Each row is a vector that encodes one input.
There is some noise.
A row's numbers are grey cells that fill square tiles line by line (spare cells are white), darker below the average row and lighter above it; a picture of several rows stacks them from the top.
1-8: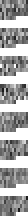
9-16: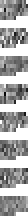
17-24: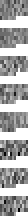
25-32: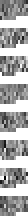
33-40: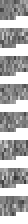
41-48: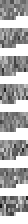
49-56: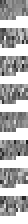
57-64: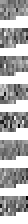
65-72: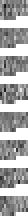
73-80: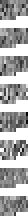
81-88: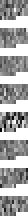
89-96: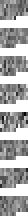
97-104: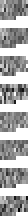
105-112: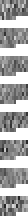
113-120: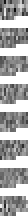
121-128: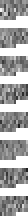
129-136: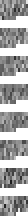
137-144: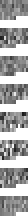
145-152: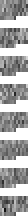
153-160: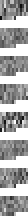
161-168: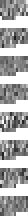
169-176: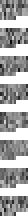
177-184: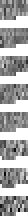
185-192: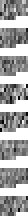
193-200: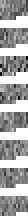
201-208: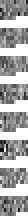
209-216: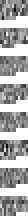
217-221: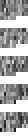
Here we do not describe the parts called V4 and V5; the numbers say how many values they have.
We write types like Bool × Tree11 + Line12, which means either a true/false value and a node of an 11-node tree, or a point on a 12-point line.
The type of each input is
((Circle9 + Tree9) × V4 + V5 × V5) × Tree9.
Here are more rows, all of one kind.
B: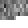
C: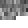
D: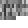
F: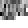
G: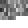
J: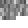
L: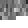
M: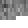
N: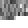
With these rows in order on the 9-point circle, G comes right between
B and J.
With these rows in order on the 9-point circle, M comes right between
C and L.
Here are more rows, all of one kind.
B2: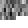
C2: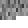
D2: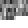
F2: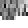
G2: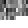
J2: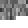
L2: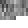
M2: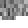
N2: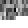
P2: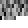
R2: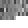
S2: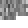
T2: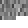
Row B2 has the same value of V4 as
F2, G2 and P2.
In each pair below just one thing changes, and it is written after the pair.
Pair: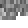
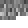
the value of V4
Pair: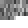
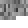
the value of V4
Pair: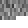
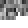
the node of the tree
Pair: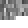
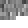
the node of the tree
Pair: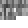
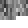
the value of V4
